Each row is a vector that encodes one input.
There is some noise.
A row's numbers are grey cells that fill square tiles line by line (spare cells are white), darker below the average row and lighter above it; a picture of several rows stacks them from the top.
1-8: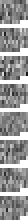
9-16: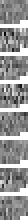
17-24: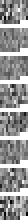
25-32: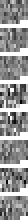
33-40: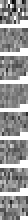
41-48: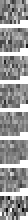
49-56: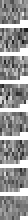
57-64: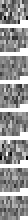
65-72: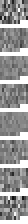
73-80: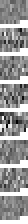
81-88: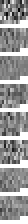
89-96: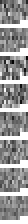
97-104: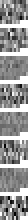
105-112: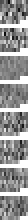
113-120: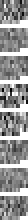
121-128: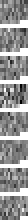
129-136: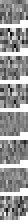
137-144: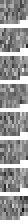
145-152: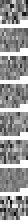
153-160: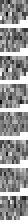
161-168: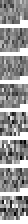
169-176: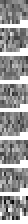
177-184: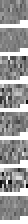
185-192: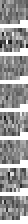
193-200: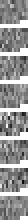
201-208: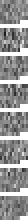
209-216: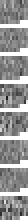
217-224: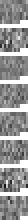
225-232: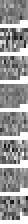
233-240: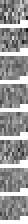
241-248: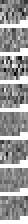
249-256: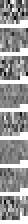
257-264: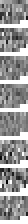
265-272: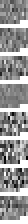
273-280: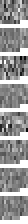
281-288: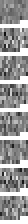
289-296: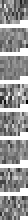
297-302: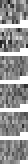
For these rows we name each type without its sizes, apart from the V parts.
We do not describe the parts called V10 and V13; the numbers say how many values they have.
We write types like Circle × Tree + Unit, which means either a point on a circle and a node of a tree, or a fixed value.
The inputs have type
Line × (Line + V13) + V10.
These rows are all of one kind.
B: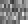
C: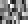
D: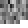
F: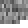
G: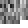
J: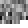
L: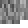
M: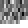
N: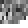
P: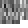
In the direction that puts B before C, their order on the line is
P, L, B, G, F, C, J, N, D, M.
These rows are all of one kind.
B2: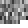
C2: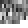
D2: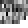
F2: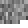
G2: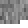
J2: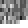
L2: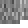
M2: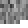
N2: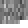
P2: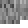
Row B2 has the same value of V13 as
D2 and F2.
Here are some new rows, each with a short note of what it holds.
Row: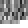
a point on each of two lines
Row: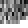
a value of V10
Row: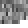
a point on each of two lines
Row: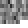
a point on each of two lines
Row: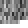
a point on each of two lines
